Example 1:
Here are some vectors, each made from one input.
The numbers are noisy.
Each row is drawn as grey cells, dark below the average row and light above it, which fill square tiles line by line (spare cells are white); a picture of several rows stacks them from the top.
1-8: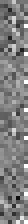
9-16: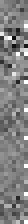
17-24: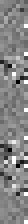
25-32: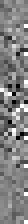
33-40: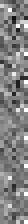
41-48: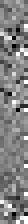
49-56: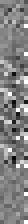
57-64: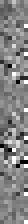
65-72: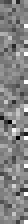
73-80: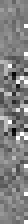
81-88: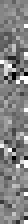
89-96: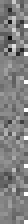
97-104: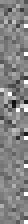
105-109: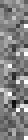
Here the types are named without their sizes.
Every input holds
either a fixed value, or a node of a tree, or four true/false values.
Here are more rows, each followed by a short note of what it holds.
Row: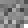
a fixed value
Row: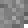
four true/false values
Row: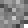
four true/false values
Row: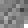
a fixed value
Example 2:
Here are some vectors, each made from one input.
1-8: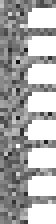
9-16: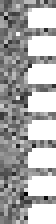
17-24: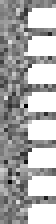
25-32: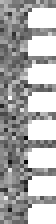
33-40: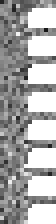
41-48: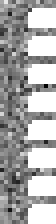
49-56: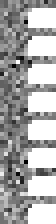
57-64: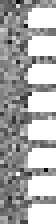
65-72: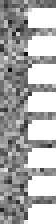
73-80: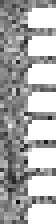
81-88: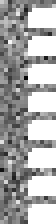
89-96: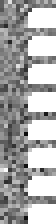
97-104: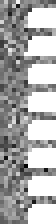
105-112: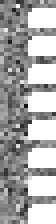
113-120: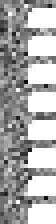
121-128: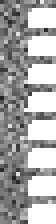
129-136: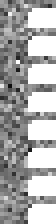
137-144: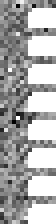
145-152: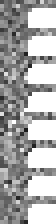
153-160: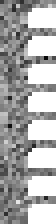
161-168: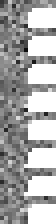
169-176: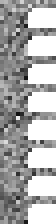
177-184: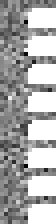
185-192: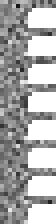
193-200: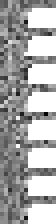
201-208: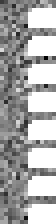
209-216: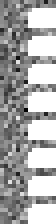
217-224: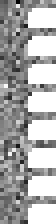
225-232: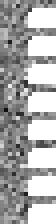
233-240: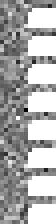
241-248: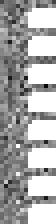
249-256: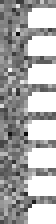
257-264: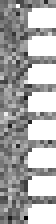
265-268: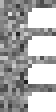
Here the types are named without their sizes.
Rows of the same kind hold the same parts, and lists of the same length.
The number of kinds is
2.
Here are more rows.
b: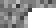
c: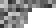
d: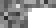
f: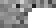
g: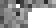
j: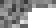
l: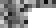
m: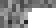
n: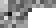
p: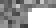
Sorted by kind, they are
b, c, f, n
d, g, j, l, m, p

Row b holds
a point on a circle.
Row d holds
a point on a line.
